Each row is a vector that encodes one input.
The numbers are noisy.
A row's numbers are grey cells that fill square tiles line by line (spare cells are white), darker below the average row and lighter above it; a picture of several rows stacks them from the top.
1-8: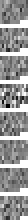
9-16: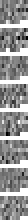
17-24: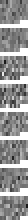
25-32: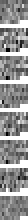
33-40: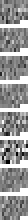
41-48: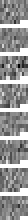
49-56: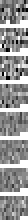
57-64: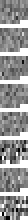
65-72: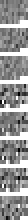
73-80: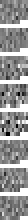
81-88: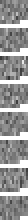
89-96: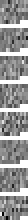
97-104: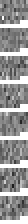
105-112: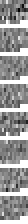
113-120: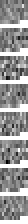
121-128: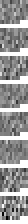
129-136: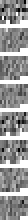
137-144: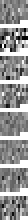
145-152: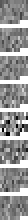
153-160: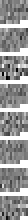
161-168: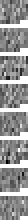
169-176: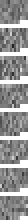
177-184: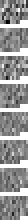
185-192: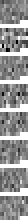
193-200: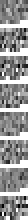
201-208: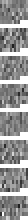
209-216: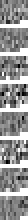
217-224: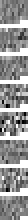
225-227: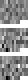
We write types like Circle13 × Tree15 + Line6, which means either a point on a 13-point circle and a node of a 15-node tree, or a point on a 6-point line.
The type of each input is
List2(Line9) × Tree9.
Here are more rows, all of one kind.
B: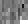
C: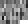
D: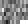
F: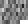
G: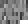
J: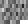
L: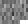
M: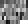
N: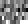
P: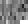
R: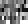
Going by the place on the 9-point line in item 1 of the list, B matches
F, L, M and R.
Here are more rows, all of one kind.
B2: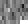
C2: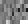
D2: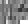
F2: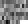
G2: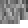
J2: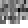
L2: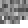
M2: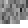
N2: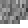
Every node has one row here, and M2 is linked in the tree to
D2.
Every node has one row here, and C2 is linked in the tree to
G2 and J2.
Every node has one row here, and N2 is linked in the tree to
L2.
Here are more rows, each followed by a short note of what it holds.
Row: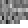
a node of a 9-node tree, together with the empty list
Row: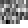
a node of a 9-node tree, together with a list of two items
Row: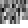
a node of a 9-node tree, together with the empty list
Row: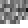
a node of a 9-node tree, together with a list of one item
